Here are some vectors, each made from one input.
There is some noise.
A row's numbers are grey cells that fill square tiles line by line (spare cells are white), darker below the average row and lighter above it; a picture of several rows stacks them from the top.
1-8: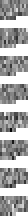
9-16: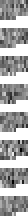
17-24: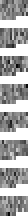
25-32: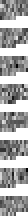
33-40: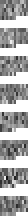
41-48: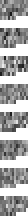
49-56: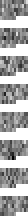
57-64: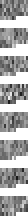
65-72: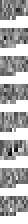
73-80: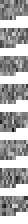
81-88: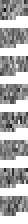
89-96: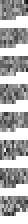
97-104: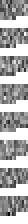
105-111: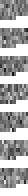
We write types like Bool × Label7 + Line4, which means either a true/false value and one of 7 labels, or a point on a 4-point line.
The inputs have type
Bool × Circle5 × Label10.
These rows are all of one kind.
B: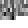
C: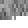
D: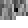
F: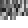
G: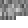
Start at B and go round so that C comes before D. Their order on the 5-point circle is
B, G, F, C, D.
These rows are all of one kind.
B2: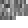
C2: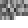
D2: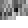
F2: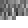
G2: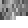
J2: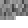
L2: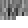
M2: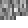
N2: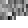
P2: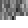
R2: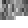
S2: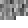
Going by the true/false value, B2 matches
G2, M2, N2 and R2.
